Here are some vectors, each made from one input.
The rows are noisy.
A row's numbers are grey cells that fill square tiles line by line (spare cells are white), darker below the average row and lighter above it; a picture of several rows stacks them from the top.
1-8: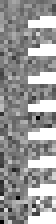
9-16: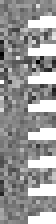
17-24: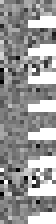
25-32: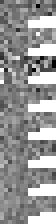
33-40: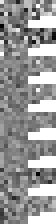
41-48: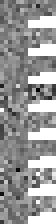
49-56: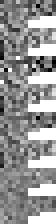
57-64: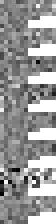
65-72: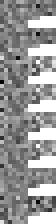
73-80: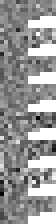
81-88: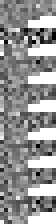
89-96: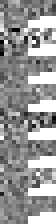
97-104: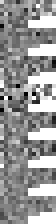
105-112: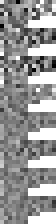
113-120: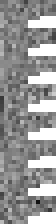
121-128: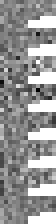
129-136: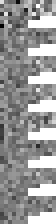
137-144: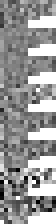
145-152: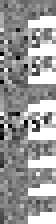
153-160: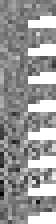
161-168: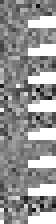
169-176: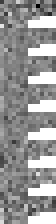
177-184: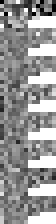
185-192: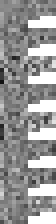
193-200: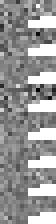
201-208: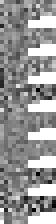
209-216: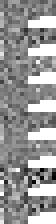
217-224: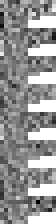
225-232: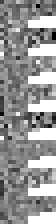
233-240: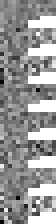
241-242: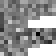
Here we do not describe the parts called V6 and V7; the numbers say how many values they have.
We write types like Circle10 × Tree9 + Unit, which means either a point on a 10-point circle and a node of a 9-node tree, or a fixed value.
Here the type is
Bool × V7 + (Line4 + Tree8) × V6.
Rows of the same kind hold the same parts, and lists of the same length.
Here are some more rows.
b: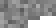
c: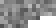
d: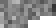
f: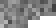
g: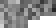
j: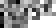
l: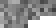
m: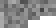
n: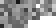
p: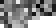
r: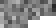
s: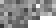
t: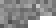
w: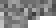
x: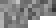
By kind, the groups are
b, m, n, w
c, d, f, g, l, r, s, t, x
j, p

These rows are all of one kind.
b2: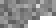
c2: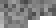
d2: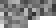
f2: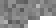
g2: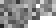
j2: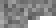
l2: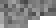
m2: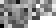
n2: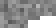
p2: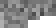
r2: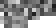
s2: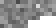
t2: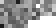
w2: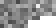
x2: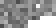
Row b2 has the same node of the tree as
f2, g2, j2 and t2.
